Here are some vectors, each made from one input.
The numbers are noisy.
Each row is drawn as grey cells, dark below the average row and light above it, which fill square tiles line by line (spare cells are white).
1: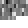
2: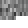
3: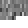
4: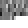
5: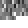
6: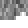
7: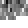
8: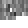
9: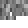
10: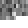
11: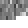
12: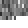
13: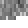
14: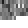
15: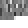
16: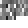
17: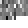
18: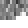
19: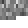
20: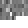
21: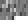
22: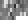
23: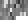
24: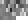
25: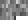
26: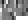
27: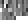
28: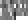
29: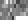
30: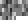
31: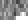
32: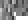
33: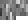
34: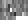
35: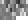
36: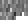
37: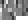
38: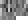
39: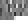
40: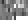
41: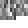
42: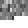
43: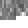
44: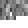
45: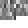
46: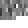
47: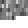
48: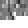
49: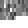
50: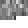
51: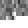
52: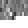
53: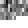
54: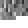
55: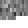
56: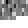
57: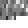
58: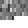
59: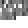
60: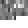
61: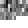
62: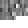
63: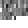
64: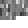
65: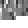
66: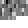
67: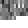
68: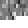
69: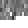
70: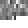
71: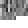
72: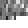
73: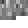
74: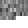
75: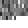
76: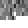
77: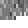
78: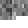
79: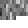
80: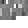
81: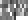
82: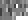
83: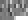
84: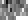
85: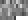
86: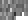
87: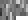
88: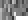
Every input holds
a point on each of two 10-point circles.
